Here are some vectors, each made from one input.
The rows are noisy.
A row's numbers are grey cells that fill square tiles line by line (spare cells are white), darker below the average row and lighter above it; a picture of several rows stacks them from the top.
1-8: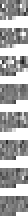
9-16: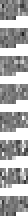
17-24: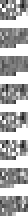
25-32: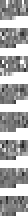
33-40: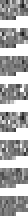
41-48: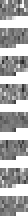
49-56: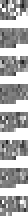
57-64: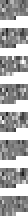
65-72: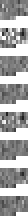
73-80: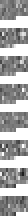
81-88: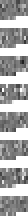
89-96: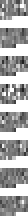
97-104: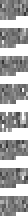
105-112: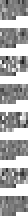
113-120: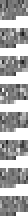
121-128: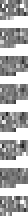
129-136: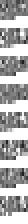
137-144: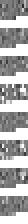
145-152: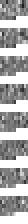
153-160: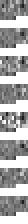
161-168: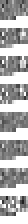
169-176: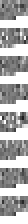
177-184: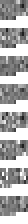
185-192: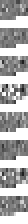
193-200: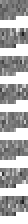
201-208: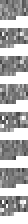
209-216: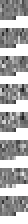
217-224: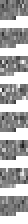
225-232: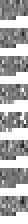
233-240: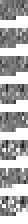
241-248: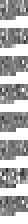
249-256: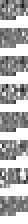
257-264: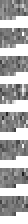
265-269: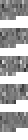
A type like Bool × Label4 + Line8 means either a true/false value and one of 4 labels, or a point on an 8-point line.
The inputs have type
Label7 × Tree12.
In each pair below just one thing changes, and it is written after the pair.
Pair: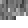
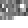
the label
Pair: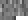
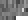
the node of the tree
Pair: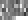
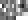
the node of the tree
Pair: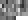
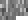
the node of the tree
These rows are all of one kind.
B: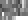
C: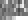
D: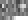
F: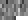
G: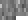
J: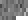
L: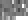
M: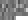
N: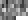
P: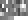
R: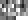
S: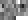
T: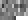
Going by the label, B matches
S and T.
